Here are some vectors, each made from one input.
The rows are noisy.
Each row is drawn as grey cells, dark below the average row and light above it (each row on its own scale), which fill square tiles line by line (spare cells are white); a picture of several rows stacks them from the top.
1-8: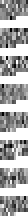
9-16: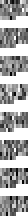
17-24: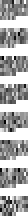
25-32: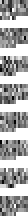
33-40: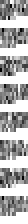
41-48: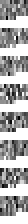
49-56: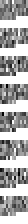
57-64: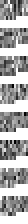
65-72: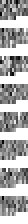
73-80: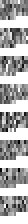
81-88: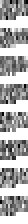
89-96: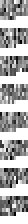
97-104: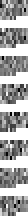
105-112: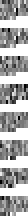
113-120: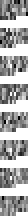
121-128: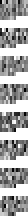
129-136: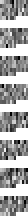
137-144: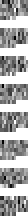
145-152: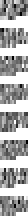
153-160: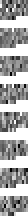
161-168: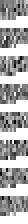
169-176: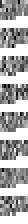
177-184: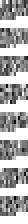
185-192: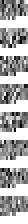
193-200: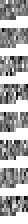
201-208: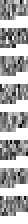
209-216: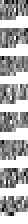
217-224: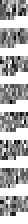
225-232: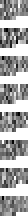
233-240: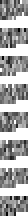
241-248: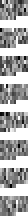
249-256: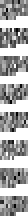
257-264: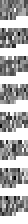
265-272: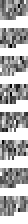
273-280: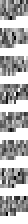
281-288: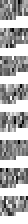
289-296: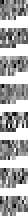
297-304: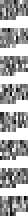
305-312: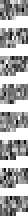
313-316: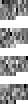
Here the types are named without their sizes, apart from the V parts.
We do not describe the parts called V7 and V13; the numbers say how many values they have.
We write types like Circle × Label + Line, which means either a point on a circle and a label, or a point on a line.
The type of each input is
(Bool × Bool × Bool + V13) × (Line + V7).
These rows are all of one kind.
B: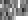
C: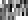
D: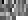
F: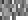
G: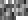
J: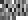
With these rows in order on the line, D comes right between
F and J.
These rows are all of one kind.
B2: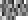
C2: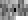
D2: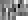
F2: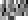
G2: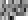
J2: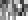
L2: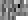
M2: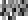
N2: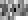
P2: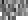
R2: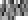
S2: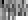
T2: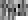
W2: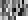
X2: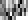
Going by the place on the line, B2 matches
D2, L2, T2 and W2.
